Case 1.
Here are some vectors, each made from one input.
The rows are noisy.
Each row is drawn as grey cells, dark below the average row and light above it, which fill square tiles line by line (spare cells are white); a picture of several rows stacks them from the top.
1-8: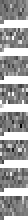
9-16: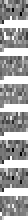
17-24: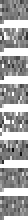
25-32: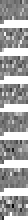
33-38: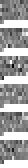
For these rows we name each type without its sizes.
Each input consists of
a point on a circle and a point on a line.
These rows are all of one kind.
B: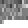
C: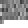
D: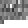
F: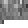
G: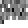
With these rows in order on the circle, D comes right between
C and F.
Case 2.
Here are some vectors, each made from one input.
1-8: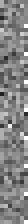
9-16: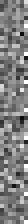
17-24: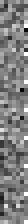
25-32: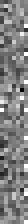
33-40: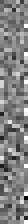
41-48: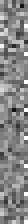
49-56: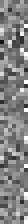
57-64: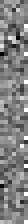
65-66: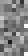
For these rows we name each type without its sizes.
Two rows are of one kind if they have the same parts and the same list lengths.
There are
3 kinds of row.
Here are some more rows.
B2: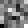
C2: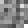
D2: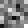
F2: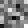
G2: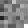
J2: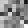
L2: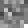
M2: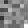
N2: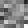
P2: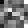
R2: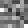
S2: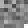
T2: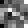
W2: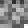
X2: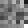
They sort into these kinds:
B2, D2, F2, P2, T2
C2, G2, M2, N2, S2, W2
J2, L2, R2, X2

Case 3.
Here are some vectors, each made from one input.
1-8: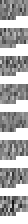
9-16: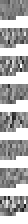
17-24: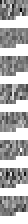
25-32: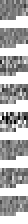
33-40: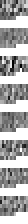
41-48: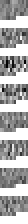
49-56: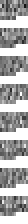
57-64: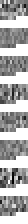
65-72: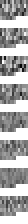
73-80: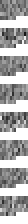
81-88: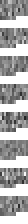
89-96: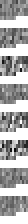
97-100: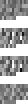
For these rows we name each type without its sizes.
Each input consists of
a label, together with either a fixed value, or three true/false values.
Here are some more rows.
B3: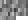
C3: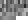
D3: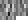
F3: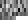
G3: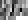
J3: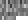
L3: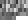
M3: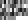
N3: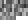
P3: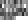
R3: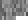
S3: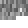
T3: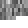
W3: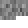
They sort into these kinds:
B3, D3, G3, J3, M3, P3, R3, S3, T3, W3
C3, F3, L3, N3

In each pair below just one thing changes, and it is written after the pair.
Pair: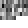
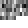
the label
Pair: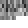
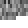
the label
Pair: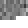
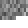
one of the three true/false values
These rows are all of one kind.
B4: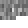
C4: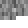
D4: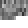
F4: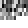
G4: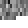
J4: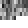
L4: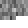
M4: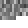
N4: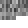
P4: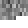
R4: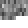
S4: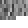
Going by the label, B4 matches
C4 and L4.
